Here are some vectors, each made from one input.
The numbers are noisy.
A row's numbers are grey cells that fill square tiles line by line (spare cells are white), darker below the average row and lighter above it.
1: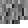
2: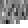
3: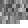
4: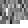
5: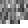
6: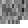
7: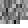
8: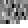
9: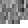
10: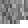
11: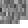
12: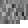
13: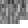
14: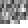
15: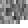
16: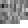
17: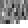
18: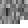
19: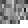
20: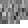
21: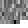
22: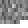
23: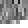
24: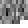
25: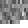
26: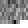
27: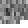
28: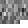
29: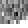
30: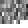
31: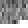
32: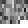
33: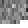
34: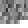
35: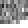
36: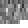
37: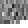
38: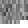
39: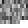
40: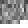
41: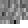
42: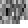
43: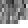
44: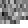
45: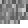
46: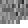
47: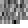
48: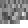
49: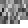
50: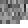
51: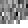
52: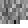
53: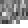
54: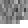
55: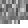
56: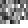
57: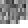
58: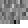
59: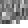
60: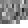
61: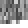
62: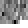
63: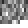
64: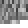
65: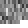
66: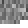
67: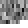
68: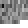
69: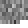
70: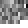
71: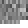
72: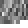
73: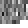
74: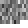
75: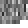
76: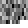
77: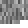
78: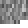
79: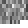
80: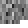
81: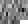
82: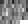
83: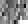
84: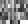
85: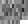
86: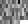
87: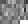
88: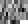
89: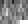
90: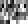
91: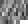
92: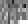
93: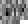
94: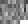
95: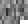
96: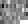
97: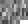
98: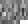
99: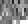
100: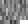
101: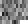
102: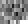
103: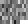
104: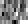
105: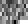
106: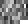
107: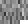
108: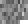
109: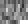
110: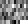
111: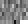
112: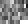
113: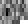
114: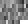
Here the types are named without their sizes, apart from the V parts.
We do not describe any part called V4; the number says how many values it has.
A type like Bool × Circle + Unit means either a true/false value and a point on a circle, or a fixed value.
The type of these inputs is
Bool × Bool × Bool × V4 + List(Line).
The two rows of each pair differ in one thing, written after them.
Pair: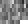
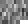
the value of V4
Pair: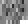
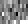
one of the three true/false values
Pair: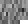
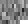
one of the three true/false values
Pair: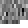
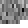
one of the three true/false values
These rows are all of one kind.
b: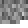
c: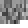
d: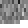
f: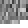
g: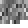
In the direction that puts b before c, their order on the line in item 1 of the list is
g, f, b, c, d.
